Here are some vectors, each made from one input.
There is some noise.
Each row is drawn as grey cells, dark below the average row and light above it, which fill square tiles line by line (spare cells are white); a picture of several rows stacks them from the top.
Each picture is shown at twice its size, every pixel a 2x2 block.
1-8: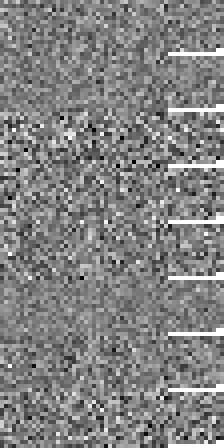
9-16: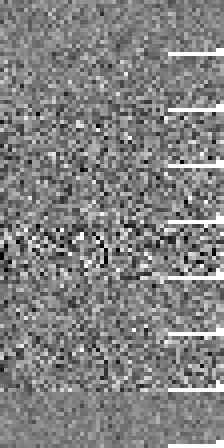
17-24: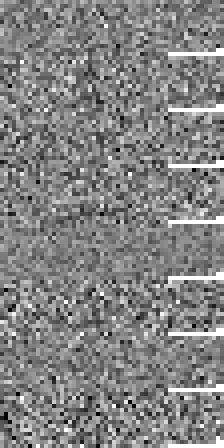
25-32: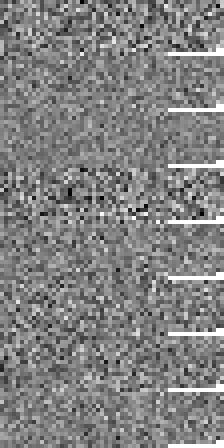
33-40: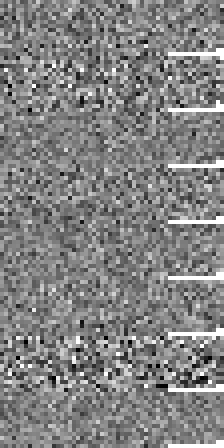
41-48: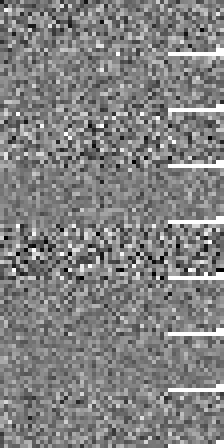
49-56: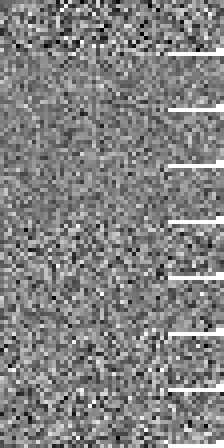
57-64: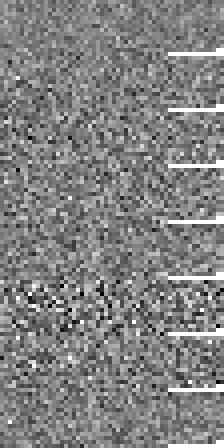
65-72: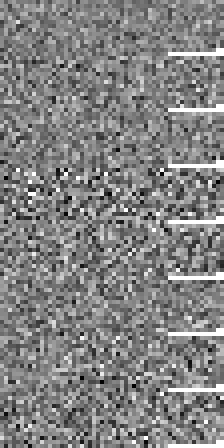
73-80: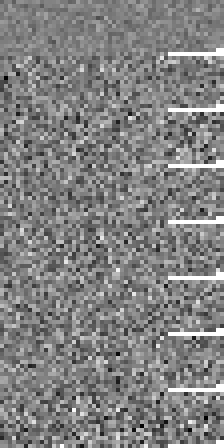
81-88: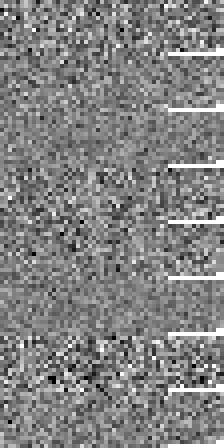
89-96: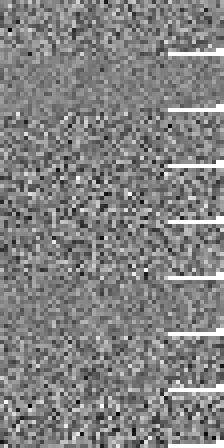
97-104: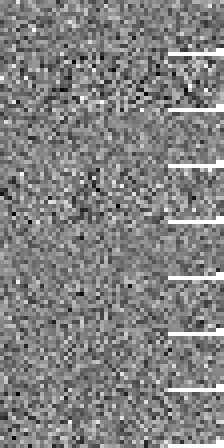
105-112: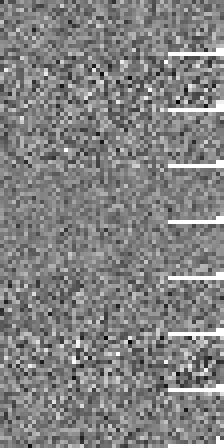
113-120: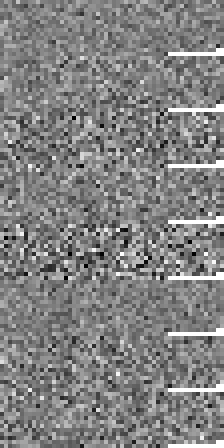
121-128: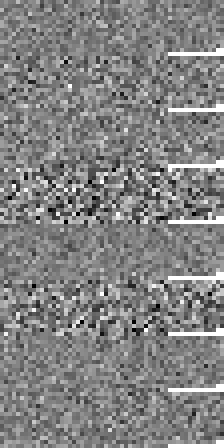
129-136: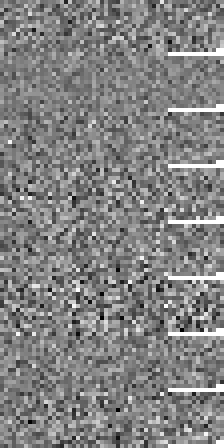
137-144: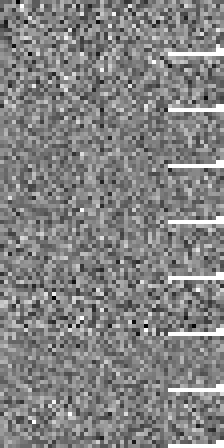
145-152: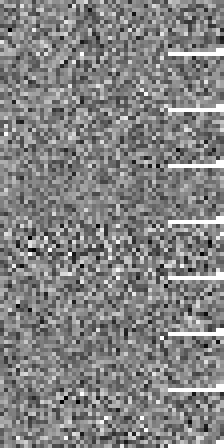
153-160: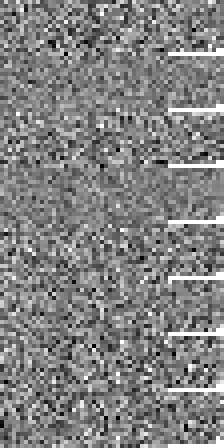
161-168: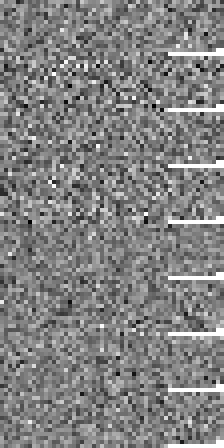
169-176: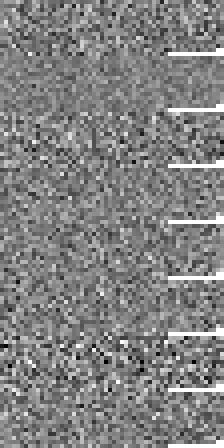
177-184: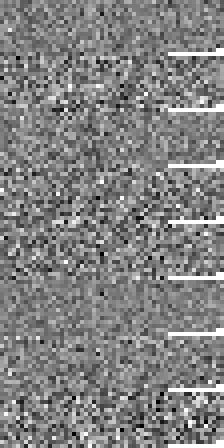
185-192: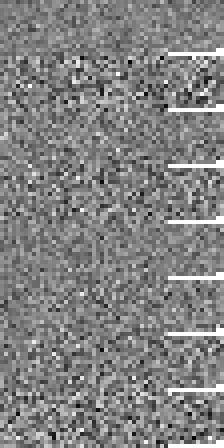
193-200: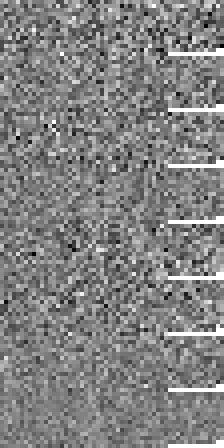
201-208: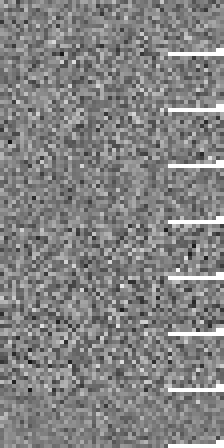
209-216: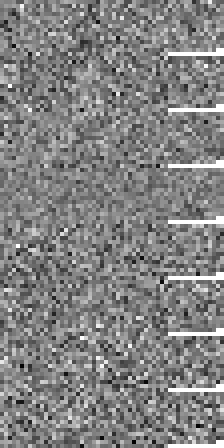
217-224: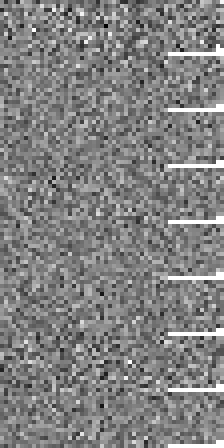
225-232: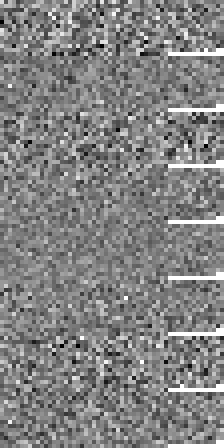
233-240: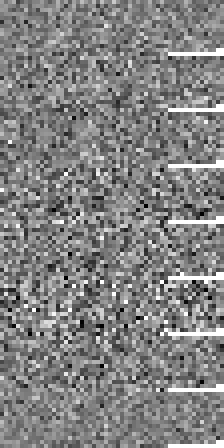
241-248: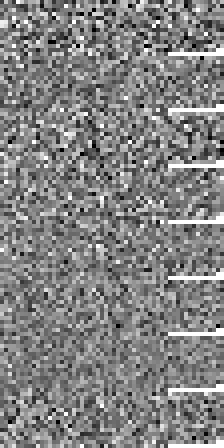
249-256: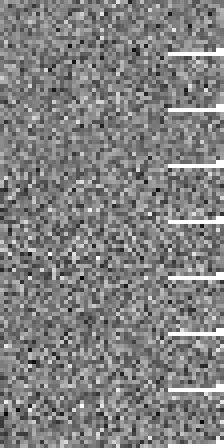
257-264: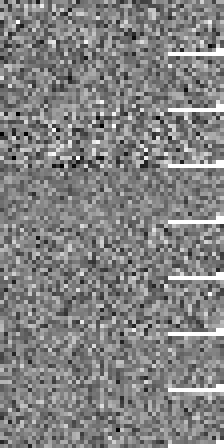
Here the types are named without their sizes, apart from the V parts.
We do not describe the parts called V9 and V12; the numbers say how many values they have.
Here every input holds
either a label, a true/false value and a value of V12, or a value of V9.
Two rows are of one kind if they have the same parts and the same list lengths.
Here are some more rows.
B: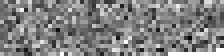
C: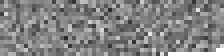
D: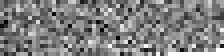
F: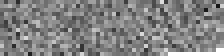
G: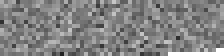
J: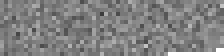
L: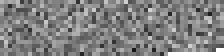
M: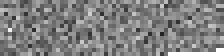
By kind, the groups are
B, D, L
C, F, G, J, M

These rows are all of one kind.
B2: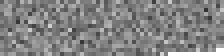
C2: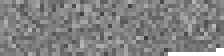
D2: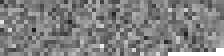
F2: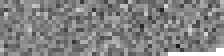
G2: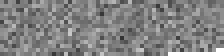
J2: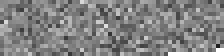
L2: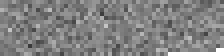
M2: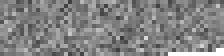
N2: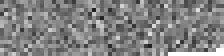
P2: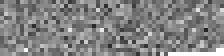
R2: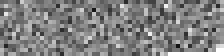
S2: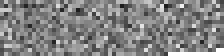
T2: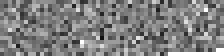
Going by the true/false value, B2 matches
C2, F2, L2 and R2.
